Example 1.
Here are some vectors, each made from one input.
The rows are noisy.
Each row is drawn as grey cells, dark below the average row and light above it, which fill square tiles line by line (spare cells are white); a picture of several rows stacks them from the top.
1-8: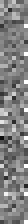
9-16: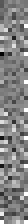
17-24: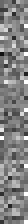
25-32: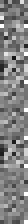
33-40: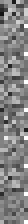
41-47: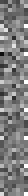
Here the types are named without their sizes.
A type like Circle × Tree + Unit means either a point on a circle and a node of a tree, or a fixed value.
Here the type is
Tree.
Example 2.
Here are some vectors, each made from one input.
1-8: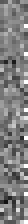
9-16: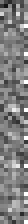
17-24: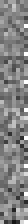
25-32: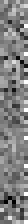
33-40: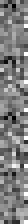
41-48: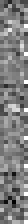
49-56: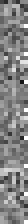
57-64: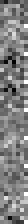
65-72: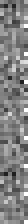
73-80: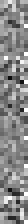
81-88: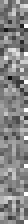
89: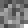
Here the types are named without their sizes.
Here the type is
Line.
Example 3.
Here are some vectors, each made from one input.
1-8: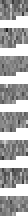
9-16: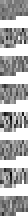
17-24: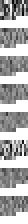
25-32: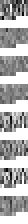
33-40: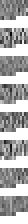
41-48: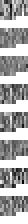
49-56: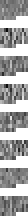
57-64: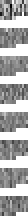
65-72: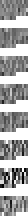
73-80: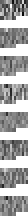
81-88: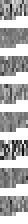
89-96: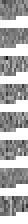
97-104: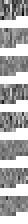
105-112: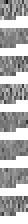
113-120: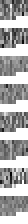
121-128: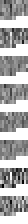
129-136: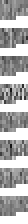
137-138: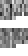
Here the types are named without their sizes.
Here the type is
Bool × Bool × Bool × Bool + Unit.
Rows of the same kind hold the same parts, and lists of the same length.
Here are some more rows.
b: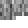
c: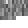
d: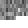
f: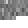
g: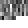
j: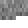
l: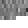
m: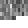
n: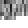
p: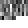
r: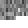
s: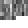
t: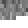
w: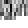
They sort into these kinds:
b, c, f, g, j, l, m, n, p, s, t, w
d, r

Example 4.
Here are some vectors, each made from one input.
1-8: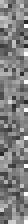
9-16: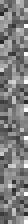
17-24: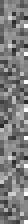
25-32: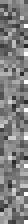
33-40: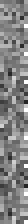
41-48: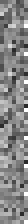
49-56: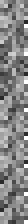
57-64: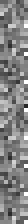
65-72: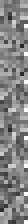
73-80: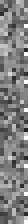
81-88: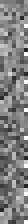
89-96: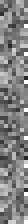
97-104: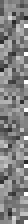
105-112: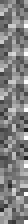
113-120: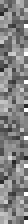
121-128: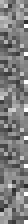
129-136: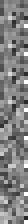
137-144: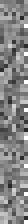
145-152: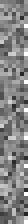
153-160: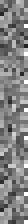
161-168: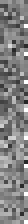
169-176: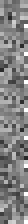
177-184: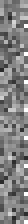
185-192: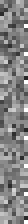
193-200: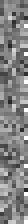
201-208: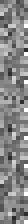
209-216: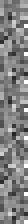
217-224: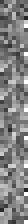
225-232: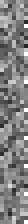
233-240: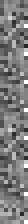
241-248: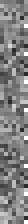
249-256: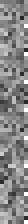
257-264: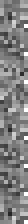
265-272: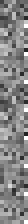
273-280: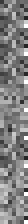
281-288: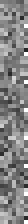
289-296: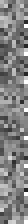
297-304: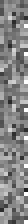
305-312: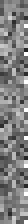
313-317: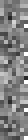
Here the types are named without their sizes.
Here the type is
Bool × Bool × Bool.
